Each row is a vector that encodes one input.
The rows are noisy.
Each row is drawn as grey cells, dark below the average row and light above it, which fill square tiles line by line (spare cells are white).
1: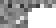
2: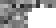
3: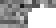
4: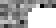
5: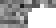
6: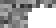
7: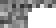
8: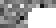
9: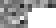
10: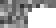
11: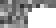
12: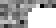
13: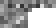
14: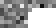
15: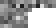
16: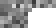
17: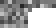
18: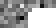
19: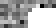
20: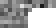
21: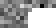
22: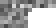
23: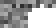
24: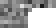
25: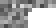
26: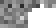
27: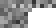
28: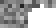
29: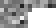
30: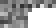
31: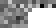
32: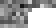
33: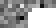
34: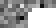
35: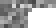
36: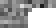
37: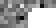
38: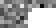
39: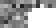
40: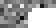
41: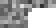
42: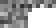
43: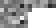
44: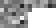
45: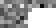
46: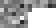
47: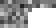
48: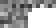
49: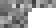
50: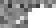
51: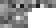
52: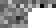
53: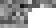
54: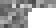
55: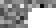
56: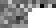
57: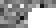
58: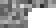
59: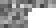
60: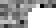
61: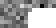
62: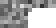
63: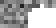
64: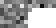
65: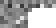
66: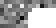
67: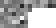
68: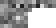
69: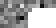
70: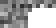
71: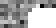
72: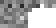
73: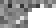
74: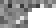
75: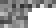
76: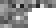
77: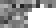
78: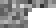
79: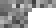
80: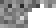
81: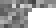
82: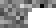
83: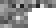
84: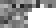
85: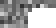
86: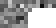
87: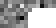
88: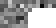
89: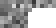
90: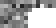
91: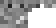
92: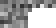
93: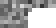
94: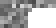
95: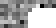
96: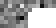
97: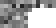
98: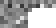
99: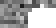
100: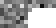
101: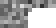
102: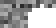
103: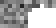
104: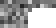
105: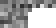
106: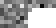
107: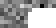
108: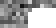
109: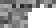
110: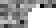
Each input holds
a true/false value, together with either a point on a 13-point circle, or a fixed value.
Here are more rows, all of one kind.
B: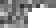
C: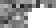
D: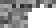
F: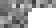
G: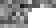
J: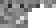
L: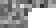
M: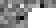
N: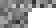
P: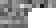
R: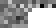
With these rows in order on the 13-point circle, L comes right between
J and P.
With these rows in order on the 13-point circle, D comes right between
C and M.
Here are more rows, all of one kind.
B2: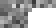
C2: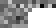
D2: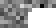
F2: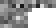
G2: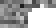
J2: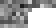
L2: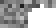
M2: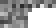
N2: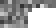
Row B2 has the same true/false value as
C2 and D2.
